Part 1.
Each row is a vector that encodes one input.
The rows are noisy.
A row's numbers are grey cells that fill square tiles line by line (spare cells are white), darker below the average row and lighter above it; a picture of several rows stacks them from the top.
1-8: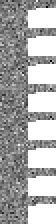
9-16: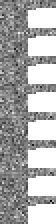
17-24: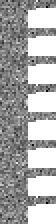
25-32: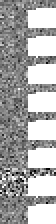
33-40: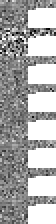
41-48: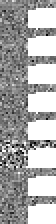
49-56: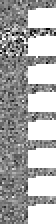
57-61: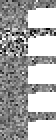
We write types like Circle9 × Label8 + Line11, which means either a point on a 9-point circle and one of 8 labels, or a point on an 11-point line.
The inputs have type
Bool × Label4 + Unit.
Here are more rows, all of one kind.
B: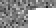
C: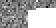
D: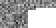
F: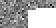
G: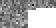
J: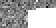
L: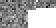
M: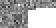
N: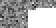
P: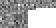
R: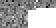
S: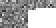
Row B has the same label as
C, J, L and R.
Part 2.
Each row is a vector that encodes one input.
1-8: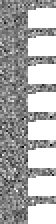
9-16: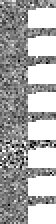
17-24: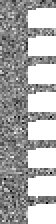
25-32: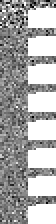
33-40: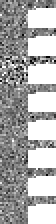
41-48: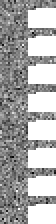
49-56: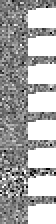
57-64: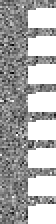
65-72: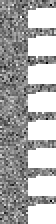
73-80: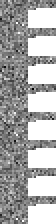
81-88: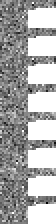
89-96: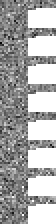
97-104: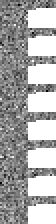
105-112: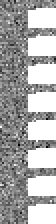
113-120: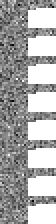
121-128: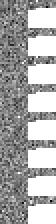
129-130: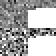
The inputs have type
Bool × Bool × Bool × Bool × Label4 + Unit.
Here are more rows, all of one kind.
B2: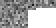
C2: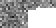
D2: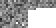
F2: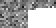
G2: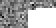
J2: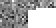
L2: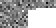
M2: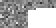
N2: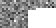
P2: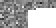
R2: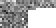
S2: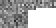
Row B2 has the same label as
C2, D2, F2 and G2.
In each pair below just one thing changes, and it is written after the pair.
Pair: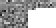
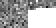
the label
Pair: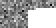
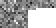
one of the four true/false values
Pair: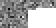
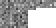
the label
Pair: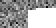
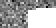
one of the four true/false values
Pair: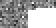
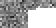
one of the four true/false values
